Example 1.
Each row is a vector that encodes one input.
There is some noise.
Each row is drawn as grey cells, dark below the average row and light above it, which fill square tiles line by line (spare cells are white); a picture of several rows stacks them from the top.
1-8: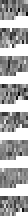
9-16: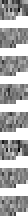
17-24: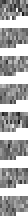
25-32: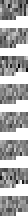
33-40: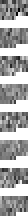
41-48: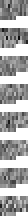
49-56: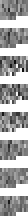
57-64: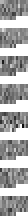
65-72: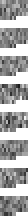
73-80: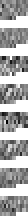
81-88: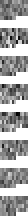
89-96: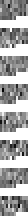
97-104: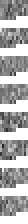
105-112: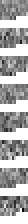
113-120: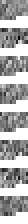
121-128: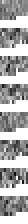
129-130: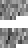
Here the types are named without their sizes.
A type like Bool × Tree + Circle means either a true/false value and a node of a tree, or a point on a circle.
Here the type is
(Bool × Bool × Bool + Unit) × Label + Circle.
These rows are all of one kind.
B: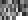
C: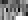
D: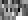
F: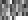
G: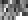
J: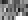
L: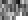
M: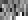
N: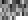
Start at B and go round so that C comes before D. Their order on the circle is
B, M, G, J, C, D, L, N, F.
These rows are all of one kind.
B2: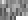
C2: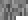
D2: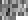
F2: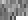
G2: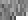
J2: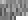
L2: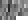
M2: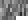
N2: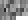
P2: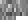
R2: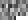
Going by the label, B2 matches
F2, G2, J2 and R2.
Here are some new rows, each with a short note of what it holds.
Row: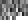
a point on a circle
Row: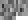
a label
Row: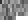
a label
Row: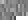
a label and three true/false values
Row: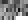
a point on a circle
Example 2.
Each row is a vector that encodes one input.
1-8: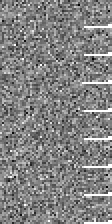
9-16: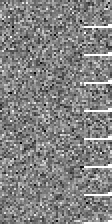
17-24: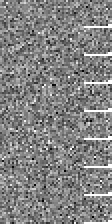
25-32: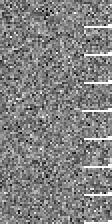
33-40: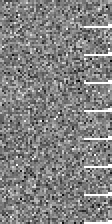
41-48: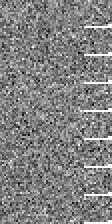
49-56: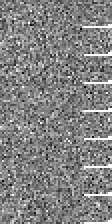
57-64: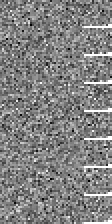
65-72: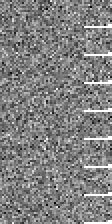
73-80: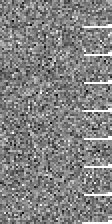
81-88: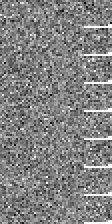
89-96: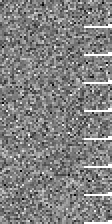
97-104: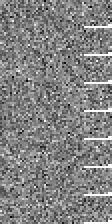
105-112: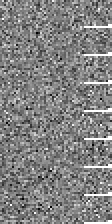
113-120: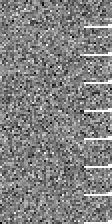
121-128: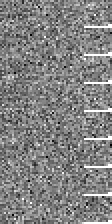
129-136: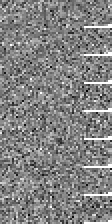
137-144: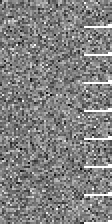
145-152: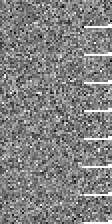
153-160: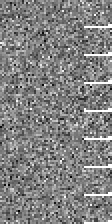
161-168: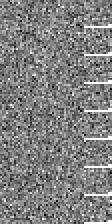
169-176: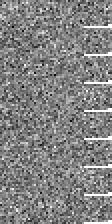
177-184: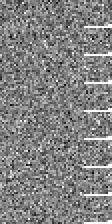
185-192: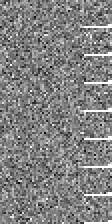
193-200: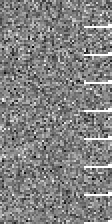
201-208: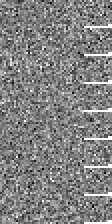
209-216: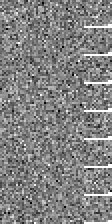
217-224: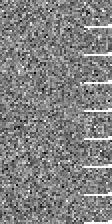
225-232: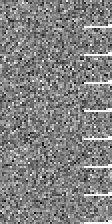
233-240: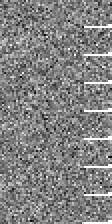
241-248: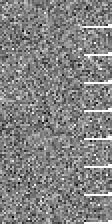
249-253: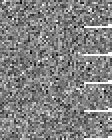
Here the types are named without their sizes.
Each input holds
a point on a line, together with either a point on a circle, or a point on a line.
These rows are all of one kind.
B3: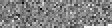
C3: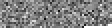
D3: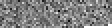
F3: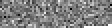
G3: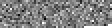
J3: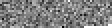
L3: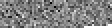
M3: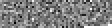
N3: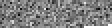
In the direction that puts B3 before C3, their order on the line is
M3, J3, N3, D3, F3, B3, L3, C3, G3.
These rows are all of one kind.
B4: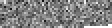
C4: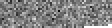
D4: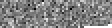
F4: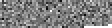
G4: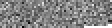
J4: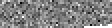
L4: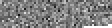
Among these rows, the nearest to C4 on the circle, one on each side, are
F4 and L4.
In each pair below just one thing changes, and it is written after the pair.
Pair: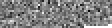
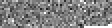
the place on the line
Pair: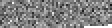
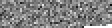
the place on the line
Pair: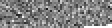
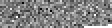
the place on the circle
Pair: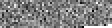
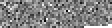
the place on the circle
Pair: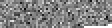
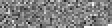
the place on the line
